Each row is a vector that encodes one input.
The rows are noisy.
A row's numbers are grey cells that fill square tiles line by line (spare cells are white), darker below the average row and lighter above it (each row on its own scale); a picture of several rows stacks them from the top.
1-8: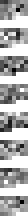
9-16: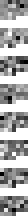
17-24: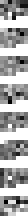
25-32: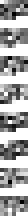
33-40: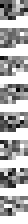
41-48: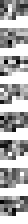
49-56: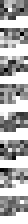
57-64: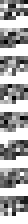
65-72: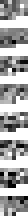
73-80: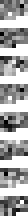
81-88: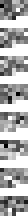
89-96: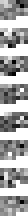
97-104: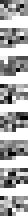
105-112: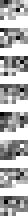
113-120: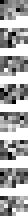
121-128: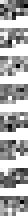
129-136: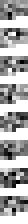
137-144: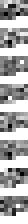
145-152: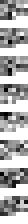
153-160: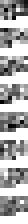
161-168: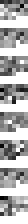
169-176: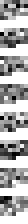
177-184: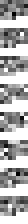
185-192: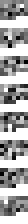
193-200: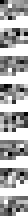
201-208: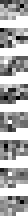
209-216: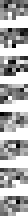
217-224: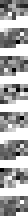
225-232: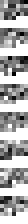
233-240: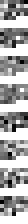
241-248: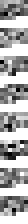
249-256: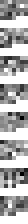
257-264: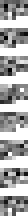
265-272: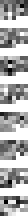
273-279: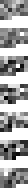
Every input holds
either two labels (each one of 7), or a point on a 7-point line, or three true/false values.
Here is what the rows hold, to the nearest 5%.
About 40% of them hold two labels (each one of 7). About 20% of them hold a point on a 7-point line. The rest hold three true/false values.
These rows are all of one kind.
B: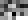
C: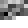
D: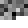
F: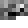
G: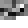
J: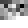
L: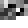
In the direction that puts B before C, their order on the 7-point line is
G, D, F, B, J, C, L.
